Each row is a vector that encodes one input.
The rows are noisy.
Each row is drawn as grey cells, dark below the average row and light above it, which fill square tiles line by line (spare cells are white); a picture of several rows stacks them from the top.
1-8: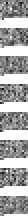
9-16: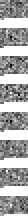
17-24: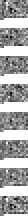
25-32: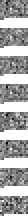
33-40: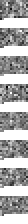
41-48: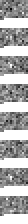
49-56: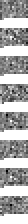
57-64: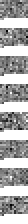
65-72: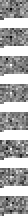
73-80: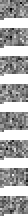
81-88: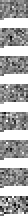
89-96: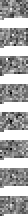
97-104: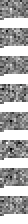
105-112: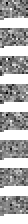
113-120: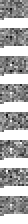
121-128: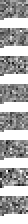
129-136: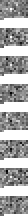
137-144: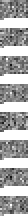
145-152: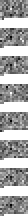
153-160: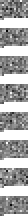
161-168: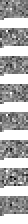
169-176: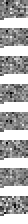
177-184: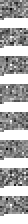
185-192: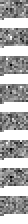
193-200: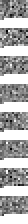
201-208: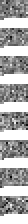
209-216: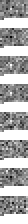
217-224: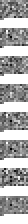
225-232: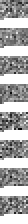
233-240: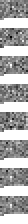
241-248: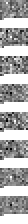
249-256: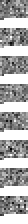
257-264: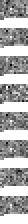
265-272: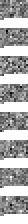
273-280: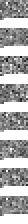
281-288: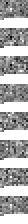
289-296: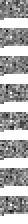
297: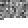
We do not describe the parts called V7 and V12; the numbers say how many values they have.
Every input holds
a true/false value, together with either a point on an 11-point line, or a value of V7 and a value of V12.
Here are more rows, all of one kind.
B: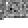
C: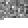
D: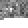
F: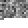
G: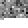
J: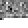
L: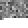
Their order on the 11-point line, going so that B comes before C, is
L, J, D, B, C, F, G.
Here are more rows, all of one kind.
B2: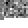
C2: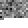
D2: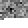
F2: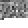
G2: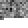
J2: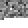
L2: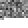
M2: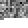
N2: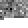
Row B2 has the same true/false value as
F2 and J2.
